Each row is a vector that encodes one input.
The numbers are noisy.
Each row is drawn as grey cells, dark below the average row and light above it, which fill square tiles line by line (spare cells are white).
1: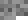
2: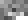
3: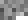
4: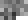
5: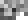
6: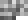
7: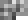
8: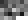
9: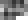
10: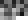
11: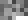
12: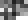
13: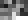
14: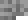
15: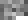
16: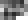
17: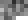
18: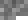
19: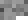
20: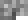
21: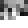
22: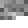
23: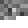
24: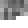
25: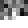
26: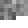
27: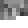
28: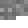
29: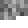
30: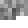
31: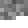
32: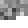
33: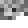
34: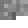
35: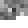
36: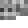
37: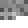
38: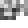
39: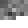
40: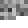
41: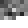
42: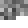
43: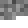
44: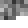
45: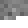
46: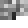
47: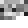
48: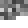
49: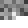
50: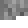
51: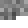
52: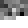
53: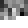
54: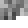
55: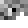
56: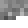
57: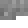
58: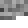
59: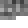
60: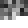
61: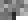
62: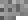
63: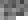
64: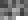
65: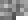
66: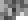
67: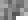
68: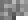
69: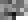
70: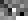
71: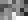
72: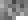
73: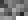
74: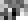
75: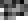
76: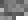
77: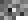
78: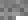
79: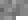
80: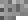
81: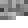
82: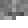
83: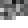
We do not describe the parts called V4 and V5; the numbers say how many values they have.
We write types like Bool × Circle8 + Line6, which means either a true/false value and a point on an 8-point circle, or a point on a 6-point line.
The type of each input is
(Bool × V4 + V5) × Circle6.
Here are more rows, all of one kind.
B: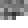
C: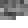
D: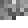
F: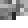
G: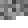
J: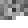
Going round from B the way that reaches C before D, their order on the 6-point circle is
B, F, C, J, G, D.
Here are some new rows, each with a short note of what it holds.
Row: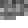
a point on a 6-point circle, a true/false value and a value of V4
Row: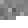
a point on a 6-point circle, a true/false value and a value of V4
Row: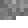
a point on a 6-point circle, a true/false value and a value of V4
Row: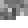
a point on a 6-point circle, a true/false value and a value of V4
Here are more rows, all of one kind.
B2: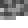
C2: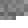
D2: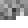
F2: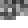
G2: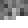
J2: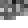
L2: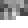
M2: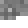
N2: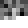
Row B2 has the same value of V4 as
G2, L2 and M2.
